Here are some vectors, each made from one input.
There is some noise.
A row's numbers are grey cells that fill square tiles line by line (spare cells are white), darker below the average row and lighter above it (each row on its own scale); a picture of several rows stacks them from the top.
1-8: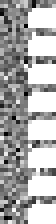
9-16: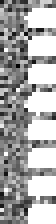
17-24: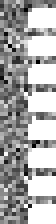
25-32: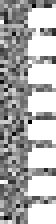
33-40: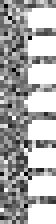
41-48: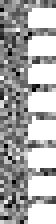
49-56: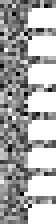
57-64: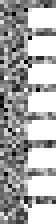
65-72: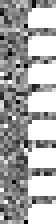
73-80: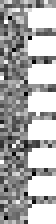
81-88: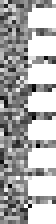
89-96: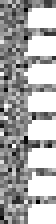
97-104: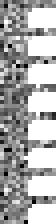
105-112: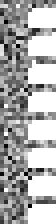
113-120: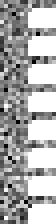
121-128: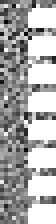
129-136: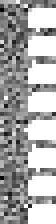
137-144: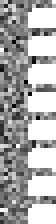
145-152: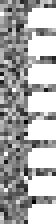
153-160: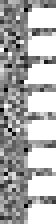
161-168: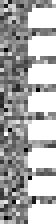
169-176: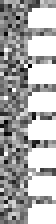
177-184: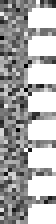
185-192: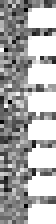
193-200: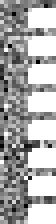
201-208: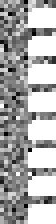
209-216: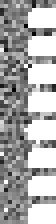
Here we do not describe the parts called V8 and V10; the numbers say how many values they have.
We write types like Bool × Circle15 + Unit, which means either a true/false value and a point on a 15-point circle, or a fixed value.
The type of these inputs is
(Circle11 + V8) × Line5 + V10.
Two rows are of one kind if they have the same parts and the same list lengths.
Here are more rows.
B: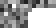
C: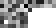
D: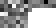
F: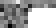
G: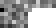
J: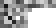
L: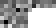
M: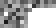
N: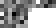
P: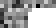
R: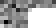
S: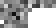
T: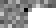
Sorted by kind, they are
B, D, F, G, M, N, S
C, J, P
L, R, T

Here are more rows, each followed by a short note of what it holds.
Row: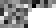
a point on an 11-point circle and a point on a 5-point line
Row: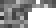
a point on an 11-point circle and a point on a 5-point line
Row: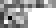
a value of V10
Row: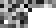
a value of V10
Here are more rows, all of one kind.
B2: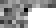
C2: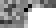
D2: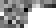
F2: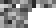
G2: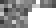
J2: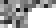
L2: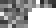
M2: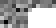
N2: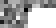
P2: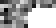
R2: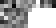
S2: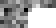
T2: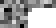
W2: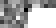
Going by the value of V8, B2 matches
G2, P2, S2 and T2.
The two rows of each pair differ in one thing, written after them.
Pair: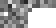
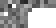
the place on the 11-point circle
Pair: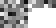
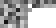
the place on the 5-point line
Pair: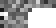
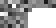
the place on the 5-point line
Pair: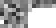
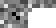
the place on the 5-point line
